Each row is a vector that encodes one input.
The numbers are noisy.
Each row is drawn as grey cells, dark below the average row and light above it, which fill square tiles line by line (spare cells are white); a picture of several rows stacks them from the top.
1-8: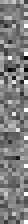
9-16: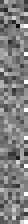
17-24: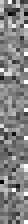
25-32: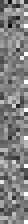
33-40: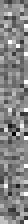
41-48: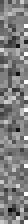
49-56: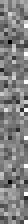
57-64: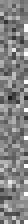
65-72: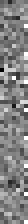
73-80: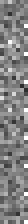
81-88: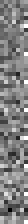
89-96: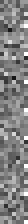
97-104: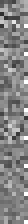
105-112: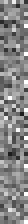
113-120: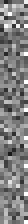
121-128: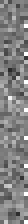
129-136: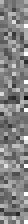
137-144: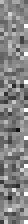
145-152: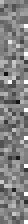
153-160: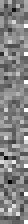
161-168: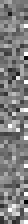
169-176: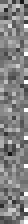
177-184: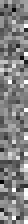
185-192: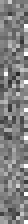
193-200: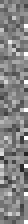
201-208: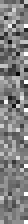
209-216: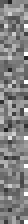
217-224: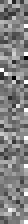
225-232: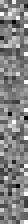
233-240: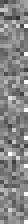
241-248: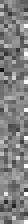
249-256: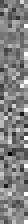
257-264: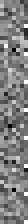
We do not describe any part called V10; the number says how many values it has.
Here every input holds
either a point on an 11-point circle and a value of V10, or a point on an 8-point line, or a list of up to two points on a 5-point line.
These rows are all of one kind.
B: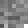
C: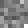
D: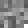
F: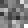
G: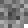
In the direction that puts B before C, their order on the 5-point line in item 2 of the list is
F, B, G, D, C.
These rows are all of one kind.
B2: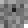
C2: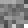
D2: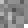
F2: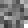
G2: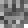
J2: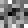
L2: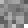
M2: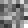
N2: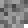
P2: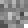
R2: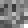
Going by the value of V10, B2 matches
D2, J2, M2 and P2.
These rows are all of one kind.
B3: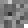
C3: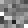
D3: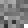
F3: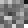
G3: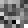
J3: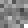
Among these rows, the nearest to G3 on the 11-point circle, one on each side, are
B3 and C3.
